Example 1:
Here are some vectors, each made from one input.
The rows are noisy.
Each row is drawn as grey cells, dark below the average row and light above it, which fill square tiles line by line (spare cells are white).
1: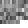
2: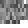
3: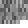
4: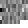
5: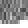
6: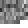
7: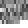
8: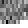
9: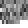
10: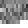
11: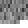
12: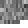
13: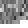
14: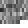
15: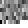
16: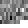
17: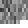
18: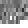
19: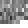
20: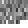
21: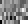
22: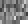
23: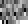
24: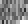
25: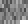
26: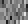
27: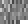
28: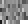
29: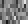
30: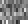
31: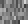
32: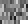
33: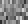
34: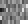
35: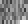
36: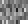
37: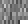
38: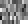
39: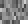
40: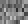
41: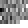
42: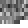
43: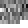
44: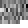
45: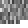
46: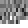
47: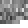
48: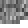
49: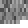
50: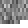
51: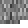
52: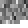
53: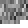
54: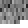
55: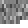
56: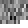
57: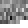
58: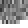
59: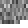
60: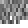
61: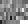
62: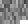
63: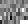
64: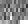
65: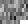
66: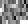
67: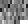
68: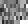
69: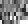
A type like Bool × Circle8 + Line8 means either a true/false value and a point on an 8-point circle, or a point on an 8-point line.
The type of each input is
Bool × Circle5.
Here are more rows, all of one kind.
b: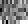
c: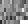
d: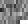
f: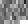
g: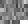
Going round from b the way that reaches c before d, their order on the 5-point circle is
b, f, c, d, g.
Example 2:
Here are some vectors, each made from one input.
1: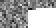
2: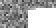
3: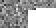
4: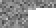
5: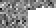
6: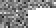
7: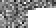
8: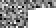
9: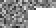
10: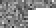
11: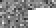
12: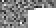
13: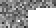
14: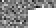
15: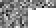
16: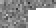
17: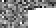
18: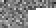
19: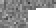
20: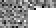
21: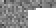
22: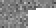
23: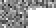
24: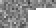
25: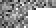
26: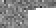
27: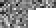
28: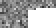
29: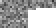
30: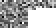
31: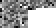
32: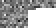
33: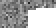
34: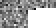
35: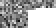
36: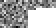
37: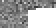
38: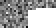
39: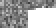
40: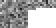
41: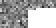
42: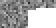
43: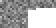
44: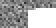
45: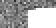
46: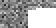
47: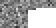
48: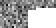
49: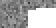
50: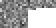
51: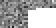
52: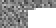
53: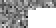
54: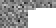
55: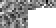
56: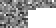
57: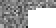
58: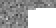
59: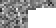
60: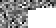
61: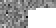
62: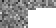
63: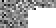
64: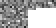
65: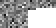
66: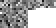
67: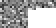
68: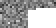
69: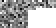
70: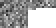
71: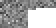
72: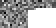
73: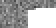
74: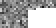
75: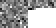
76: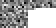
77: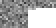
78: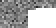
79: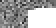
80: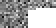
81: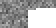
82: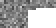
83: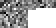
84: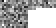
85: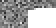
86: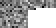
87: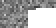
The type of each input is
Bool × Bool × Bool + Line7.
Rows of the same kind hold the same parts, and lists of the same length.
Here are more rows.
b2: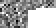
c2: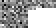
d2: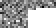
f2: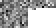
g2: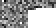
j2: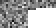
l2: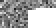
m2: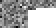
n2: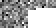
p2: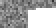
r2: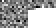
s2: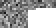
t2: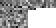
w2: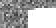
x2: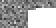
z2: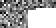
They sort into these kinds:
b2, c2, j2, l2, m2, n2, t2
d2, f2, g2, p2, r2, s2, w2, x2, z2

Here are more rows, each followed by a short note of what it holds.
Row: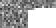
three true/false values
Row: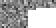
three true/false values
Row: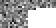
a point on a 7-point line
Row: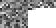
a point on a 7-point line
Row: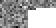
a point on a 7-point line
